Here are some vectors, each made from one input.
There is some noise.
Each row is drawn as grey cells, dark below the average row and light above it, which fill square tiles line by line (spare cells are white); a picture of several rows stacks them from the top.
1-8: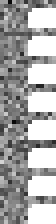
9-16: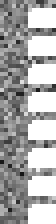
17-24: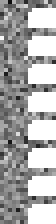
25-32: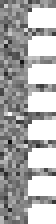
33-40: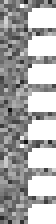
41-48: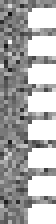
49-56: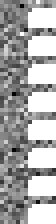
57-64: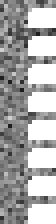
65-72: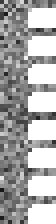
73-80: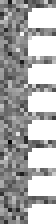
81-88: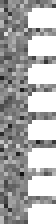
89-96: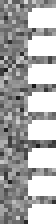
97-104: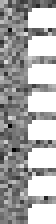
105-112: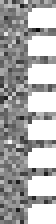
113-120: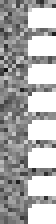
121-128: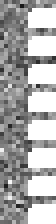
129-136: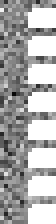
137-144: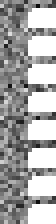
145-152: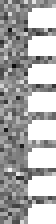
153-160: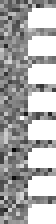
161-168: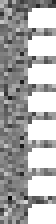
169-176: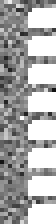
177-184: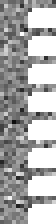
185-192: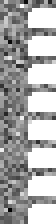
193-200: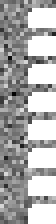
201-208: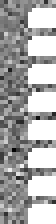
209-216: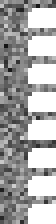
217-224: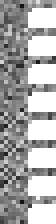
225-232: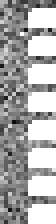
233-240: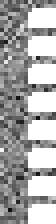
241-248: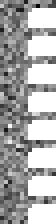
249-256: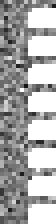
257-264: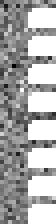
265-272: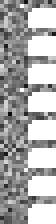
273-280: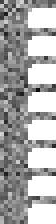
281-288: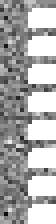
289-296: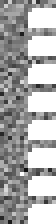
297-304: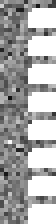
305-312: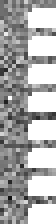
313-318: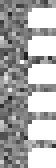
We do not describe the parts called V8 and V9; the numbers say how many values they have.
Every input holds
either a point on a 5-point line, a true/false value and a value of V9, or a value of V8.
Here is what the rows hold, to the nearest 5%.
About 65% of them hold a point on a 5-point line, a true/false value and a value of V9. The rest hold a value of V8.
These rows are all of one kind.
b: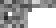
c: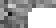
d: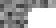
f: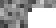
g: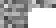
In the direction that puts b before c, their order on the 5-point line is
b, d, f, g, c.
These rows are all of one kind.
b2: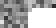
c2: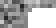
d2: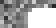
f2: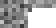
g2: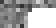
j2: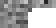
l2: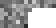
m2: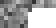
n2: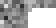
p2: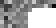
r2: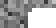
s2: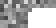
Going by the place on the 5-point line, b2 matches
d2, l2, p2 and r2.
